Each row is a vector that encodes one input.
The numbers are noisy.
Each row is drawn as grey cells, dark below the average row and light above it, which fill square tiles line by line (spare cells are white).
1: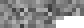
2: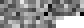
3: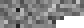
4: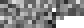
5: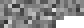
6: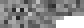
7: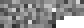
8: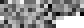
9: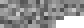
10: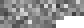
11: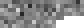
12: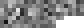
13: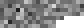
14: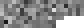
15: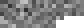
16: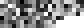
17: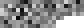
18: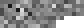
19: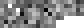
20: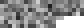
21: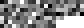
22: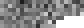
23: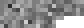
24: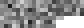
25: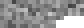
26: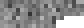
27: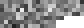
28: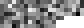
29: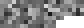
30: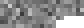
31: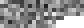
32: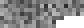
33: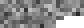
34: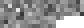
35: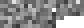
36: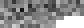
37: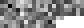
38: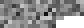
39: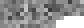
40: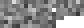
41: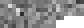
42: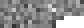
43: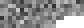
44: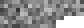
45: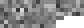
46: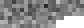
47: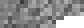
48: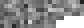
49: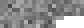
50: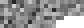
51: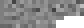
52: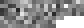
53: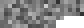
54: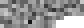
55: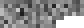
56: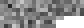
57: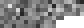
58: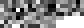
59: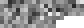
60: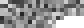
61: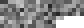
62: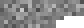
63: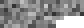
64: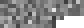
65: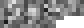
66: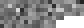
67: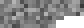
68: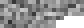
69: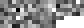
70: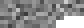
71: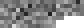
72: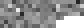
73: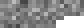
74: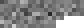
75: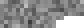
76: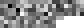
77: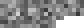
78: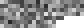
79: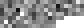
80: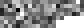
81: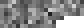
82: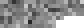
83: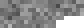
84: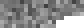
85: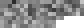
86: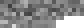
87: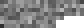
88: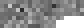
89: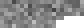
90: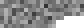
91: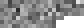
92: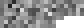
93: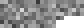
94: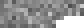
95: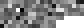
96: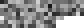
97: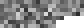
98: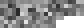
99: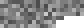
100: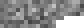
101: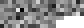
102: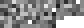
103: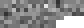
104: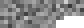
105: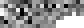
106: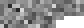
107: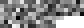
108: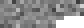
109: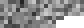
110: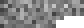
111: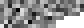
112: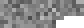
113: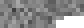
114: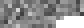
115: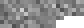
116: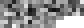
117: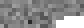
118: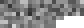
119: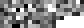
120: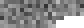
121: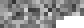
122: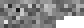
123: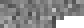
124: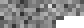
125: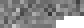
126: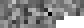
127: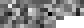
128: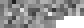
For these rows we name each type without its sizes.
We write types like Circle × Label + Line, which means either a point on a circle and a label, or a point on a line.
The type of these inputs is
Label × (Tree + Unit).
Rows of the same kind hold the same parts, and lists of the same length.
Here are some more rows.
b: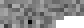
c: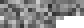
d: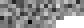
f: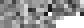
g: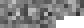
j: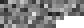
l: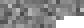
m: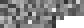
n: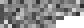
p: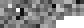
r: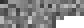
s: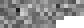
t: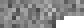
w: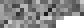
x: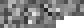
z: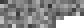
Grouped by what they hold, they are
b, c, d, f, g, j, l, n, p, r, s, x, z
m, t, w

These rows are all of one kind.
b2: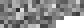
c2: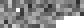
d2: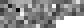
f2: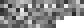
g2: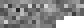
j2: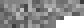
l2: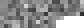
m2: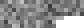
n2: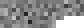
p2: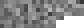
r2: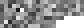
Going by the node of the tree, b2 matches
f2, j2, m2 and r2.
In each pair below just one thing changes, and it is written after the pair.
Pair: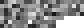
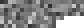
the label
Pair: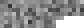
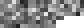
the node of the tree
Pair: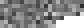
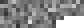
the node of the tree
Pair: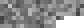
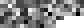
the node of the tree
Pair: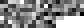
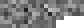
the label
